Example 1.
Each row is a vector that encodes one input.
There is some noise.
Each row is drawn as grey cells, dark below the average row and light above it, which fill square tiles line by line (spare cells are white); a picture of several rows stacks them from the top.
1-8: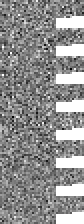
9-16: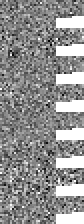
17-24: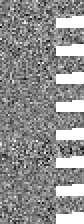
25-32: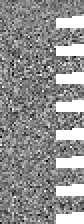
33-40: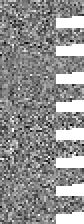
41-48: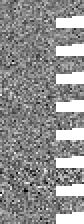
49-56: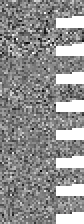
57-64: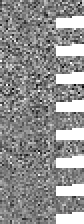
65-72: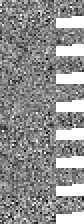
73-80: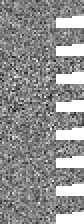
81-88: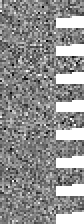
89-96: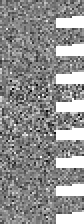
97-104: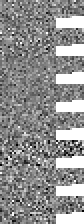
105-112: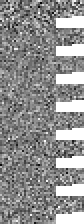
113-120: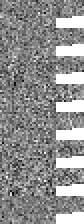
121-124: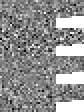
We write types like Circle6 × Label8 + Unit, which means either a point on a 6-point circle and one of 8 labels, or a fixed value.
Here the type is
Bool × Label8 + Tree10.
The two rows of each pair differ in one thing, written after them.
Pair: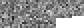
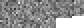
the label
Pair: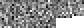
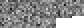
the true/false value
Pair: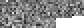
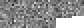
the true/false value
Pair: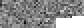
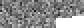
the label
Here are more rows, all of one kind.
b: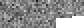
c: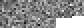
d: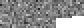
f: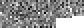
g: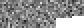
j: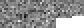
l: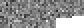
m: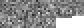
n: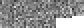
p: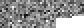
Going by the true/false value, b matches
d, g and m.
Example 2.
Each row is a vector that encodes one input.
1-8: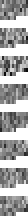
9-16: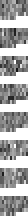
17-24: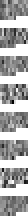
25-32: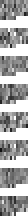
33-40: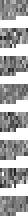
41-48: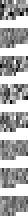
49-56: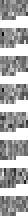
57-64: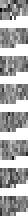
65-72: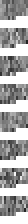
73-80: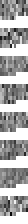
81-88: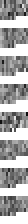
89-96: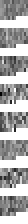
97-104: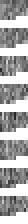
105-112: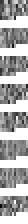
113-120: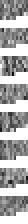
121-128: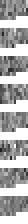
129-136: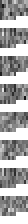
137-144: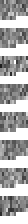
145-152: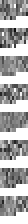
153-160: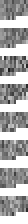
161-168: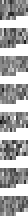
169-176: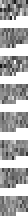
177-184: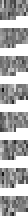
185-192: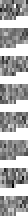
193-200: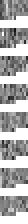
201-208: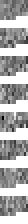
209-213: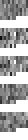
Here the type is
Bool × List2(Line4).
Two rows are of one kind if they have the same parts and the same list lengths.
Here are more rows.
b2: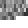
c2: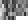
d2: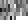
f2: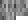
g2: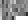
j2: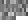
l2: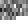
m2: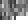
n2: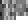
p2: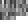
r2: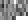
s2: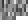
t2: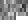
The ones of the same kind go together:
b2, f2, m2, n2, p2
c2, g2, j2, r2, s2, t2
d2, l2

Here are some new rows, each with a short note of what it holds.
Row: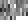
a true/false value, together with the empty list
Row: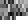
a true/false value, together with a list of one item
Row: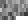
a true/false value, together with a list of one item
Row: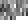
a true/false value, together with the empty list
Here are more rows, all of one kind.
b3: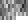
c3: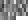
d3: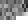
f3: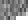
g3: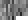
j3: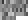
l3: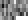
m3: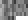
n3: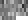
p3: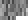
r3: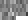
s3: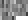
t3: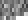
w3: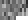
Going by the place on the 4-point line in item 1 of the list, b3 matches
f3, j3, t3 and w3.
